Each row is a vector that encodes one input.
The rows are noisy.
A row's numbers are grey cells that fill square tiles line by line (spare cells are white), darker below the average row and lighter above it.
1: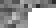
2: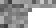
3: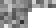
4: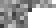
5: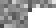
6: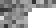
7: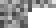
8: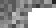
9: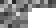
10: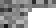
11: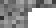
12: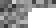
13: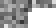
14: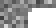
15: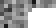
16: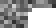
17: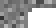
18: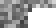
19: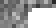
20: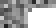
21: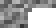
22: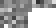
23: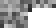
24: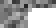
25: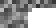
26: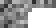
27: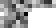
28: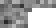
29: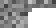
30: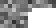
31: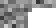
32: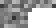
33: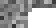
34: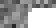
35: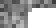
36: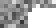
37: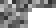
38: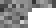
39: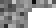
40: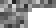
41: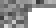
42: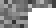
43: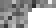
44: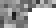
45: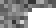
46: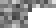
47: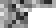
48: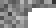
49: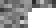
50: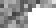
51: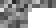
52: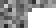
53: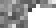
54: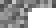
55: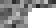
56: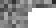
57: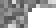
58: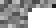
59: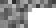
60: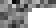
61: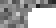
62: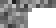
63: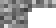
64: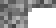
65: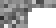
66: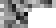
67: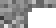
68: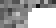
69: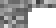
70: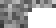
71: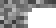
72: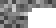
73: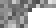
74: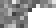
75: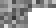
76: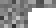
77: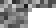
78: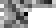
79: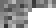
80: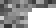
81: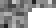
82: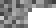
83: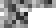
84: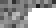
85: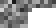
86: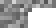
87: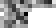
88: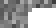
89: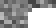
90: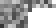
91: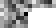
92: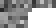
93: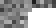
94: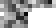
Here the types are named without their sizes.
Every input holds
a list of points on a line.
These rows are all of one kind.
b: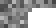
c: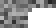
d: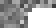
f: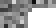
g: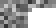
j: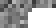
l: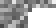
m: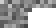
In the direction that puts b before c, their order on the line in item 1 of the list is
l, m, d, j, b, f, c, g.
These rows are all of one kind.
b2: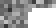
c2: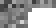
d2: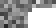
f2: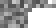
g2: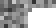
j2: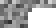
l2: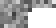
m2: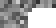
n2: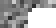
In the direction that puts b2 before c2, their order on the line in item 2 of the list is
n2, f2, g2, b2, d2, j2, c2, l2, m2.
